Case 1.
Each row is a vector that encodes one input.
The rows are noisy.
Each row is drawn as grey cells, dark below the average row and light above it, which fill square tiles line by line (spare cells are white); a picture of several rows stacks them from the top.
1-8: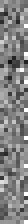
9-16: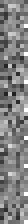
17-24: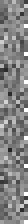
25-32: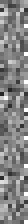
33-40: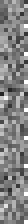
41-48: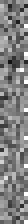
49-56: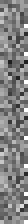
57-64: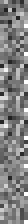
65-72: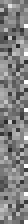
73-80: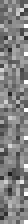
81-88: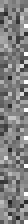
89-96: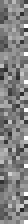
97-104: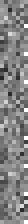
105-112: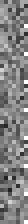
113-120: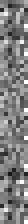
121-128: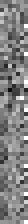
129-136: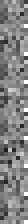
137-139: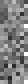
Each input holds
a point on a 15-point line and a true/false value.
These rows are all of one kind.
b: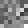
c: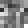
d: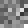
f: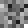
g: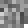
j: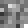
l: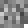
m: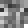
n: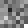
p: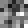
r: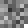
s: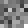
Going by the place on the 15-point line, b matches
c, d and m.
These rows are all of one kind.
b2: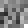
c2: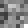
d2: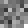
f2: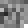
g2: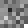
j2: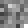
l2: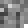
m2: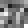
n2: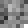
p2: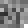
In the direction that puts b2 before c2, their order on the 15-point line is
b2, p2, f2, g2, l2, j2, c2, n2, m2, d2.
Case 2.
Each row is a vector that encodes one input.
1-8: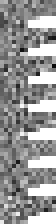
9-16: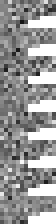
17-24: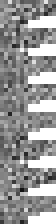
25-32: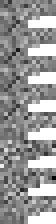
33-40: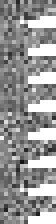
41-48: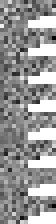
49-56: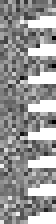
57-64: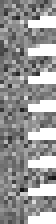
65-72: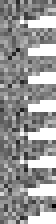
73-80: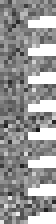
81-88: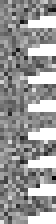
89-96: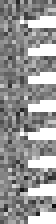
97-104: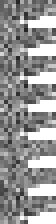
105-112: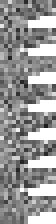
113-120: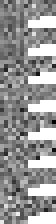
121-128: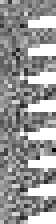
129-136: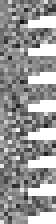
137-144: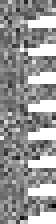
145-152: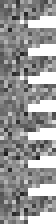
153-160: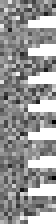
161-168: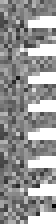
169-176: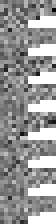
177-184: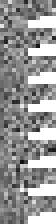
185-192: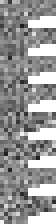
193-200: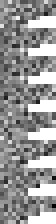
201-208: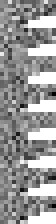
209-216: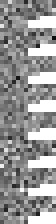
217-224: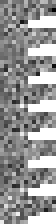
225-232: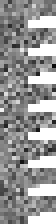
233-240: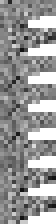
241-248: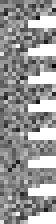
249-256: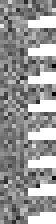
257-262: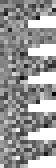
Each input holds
either a point on a 20-point circle, or a fixed value, or a node of a 10-node tree.
